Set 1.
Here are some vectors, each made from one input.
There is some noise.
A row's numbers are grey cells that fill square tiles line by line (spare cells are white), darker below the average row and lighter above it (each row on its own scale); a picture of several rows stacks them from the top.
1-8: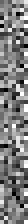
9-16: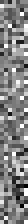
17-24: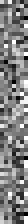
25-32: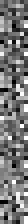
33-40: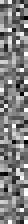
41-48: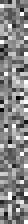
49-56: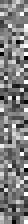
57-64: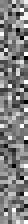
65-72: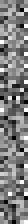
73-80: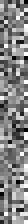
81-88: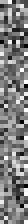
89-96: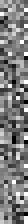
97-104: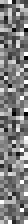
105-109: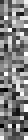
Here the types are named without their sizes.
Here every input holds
either a point on a line, or four true/false values.
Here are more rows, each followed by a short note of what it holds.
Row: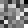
four true/false values
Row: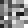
a point on a line
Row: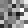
a point on a line
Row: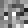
a point on a line
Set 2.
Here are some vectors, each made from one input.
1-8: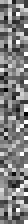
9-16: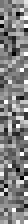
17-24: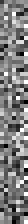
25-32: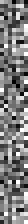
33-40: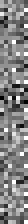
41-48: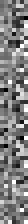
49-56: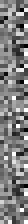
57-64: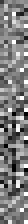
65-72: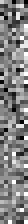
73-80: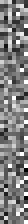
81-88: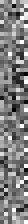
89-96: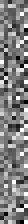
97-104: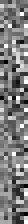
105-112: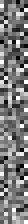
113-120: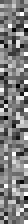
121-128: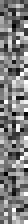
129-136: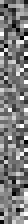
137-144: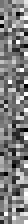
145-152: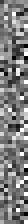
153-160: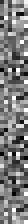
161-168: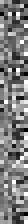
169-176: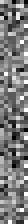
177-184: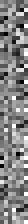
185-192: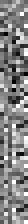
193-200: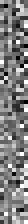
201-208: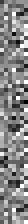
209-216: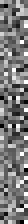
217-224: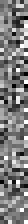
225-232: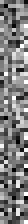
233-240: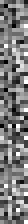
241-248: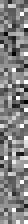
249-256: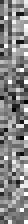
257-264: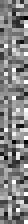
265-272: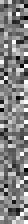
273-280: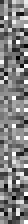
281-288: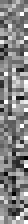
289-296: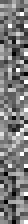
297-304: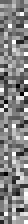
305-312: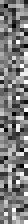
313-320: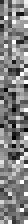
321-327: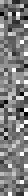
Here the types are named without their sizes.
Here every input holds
either a point on a line, or four true/false values.
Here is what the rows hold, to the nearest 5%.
About 35% of them hold a point on a line. The rest hold four true/false values.
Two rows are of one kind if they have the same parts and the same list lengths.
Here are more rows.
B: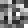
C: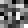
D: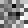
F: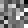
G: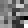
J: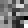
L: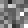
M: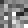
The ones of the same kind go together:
B, C, F, G, J, L
D, M

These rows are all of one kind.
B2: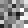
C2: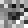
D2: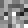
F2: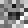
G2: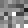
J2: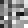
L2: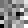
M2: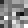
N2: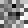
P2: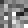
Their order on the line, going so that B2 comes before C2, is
G2, D2, P2, M2, J2, L2, B2, N2, F2, C2.
